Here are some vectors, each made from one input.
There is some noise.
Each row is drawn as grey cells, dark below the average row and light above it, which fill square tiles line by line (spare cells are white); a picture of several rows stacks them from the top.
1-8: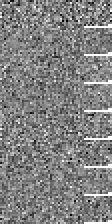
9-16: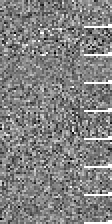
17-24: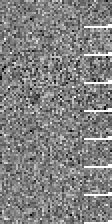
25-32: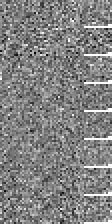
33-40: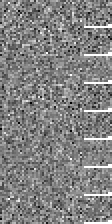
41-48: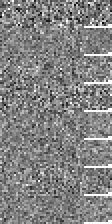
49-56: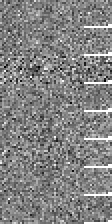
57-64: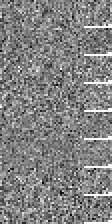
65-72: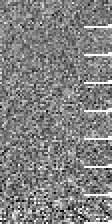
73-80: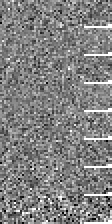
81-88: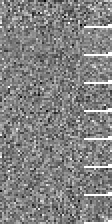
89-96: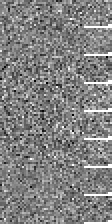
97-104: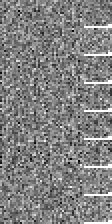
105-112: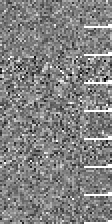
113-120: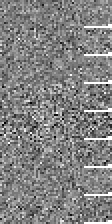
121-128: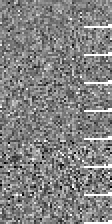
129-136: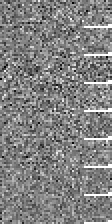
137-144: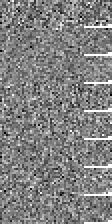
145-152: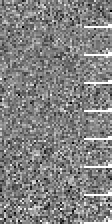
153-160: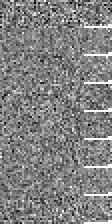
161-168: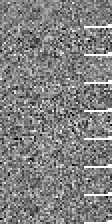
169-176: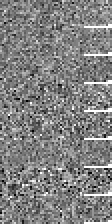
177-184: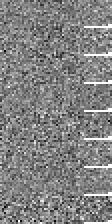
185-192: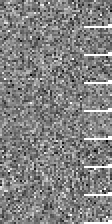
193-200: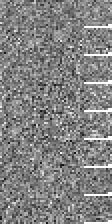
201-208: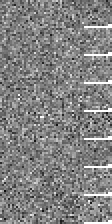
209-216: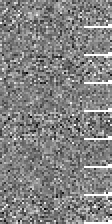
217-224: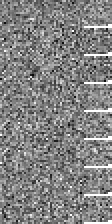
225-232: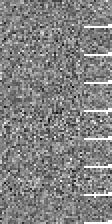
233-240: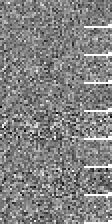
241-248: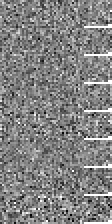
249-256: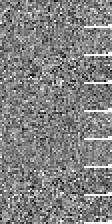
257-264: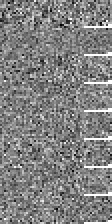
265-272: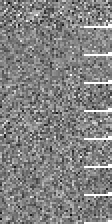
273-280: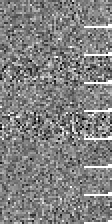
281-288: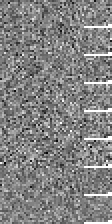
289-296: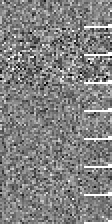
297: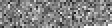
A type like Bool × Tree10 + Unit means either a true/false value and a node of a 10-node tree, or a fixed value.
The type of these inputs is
Bool × Line5 + Line8.
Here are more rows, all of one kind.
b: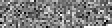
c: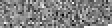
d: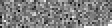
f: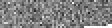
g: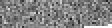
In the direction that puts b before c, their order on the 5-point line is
g, d, b, f, c.
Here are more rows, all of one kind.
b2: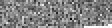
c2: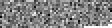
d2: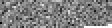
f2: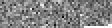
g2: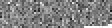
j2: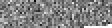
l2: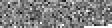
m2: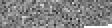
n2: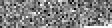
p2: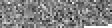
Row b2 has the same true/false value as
n2 and p2.
